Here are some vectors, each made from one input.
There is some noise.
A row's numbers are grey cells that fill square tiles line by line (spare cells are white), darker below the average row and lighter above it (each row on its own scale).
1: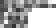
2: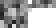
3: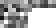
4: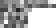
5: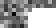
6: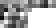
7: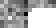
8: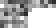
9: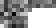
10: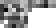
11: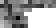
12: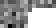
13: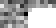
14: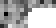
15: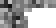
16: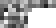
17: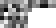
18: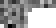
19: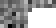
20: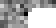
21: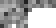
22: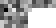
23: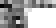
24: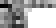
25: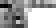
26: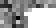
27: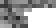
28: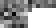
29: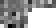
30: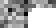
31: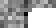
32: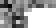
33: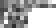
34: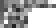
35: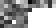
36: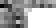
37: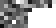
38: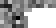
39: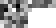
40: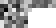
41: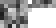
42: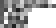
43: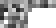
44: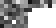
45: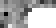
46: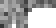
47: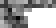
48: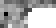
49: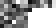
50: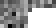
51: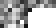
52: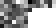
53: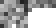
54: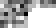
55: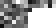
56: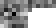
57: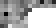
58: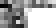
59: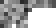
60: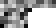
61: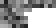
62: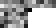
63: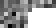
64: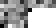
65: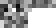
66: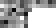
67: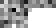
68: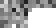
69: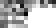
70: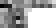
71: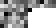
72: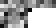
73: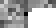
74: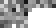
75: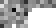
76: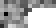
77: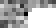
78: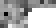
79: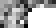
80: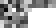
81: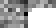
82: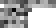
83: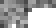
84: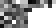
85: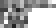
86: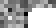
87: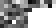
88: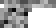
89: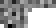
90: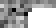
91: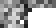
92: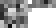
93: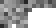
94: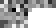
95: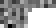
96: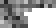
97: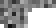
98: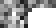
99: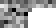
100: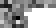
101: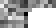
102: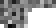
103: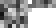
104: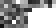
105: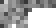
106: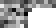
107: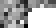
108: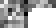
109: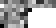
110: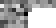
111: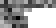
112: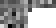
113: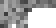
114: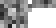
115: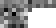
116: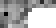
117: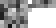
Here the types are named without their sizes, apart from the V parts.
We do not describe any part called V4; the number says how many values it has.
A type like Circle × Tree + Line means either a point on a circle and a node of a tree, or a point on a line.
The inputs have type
Bool × V4 + Tree + Unit.
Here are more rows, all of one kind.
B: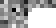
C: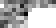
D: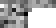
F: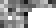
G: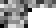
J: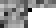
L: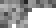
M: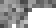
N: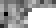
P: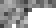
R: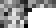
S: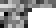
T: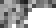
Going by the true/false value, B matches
C, D and F.
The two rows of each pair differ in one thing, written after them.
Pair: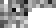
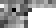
the value of V4
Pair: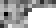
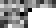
the value of V4
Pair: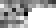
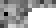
the true/false value
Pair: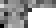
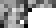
the value of V4
